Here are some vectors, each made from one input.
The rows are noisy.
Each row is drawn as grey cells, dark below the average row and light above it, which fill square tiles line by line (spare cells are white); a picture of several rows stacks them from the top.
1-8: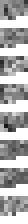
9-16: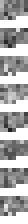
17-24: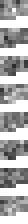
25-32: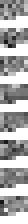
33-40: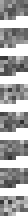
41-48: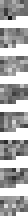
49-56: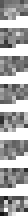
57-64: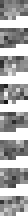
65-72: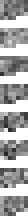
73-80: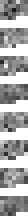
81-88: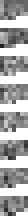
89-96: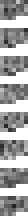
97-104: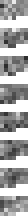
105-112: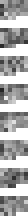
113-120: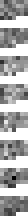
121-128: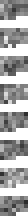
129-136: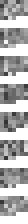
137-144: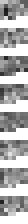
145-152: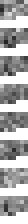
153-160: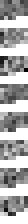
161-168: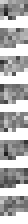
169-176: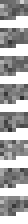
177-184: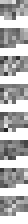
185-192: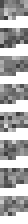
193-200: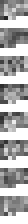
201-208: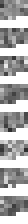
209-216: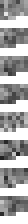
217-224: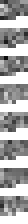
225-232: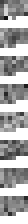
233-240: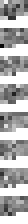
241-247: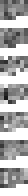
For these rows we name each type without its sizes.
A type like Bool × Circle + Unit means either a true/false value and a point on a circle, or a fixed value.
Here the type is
(Bool × Bool × Bool + Label) × Label.
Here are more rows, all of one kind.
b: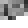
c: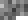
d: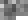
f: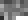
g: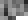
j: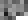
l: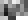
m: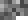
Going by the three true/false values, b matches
g and l.
